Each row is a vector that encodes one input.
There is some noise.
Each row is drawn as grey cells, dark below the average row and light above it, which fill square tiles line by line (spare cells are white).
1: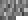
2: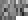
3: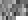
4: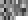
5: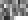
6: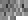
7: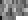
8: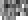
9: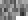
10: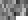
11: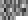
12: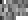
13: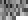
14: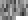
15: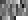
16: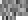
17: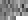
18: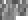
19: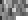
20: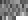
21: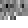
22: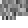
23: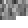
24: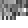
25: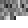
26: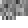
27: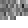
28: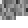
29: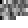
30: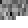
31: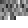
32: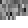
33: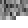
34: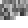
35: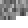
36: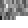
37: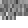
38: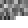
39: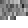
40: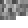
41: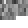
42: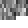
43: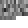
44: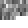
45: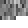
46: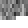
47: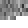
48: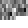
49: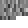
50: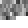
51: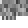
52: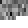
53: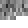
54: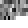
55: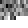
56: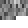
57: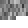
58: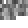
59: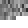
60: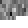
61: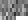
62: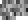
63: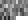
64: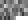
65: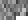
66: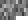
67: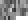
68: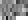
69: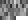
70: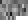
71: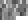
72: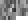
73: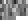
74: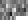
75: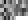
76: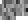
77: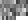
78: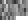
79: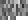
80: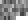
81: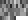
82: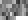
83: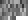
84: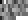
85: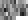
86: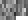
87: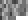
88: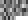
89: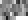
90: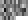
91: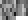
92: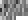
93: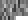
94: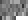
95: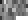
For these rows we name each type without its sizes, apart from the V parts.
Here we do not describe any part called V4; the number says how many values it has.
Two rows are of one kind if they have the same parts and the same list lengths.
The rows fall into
3 kinds.
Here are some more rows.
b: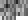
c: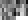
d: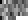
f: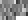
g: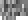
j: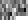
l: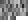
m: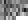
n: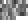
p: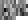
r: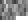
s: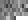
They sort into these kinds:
b, n, r, s
c, d, f, l, p
g, j, m

